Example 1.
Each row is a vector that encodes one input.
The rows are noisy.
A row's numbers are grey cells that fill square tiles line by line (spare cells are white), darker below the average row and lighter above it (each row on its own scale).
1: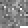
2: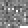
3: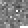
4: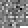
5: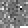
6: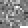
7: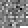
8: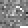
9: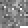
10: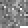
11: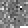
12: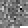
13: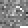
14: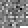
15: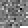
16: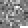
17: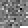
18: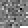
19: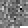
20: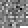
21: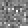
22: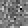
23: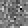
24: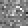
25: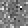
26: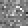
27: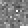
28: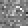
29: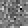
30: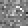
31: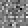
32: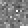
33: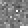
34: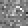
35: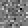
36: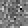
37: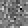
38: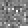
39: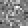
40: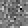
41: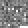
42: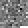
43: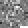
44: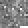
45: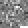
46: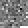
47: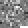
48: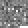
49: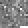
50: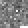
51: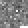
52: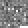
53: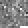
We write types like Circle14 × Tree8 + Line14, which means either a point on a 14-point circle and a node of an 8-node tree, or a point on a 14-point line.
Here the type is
Line4 + Line5.
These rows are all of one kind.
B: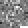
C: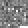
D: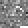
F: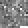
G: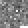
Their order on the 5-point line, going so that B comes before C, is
B, D, F, C, G.
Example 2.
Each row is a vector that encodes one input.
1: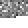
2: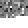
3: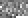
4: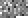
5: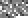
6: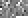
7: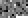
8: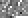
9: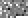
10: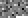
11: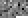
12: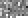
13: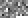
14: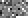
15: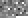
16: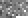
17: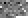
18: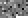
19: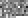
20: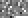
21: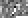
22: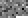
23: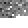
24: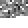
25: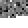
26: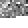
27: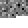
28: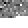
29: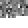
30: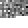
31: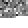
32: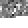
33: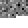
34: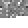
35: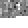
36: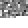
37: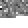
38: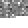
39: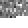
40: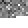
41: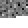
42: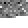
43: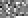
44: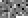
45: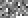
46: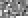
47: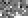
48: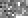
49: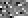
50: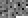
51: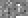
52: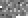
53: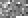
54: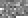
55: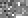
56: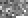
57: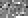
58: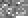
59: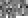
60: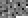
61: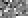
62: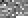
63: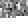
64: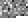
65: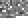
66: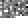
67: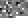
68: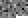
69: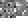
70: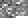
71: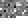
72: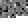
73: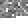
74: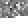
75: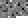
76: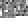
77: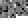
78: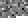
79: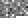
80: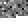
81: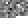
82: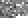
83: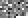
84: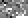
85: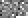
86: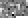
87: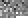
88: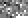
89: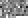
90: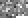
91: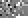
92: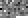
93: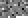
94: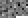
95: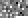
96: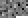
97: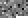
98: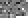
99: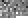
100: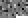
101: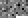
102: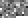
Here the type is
(Bool × Bool × Bool × Bool + Unit) × Label10.
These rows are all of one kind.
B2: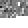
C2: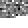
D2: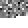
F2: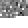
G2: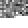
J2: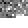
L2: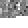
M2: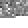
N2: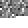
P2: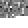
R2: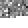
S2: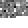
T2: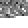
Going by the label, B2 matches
J2 and P2.
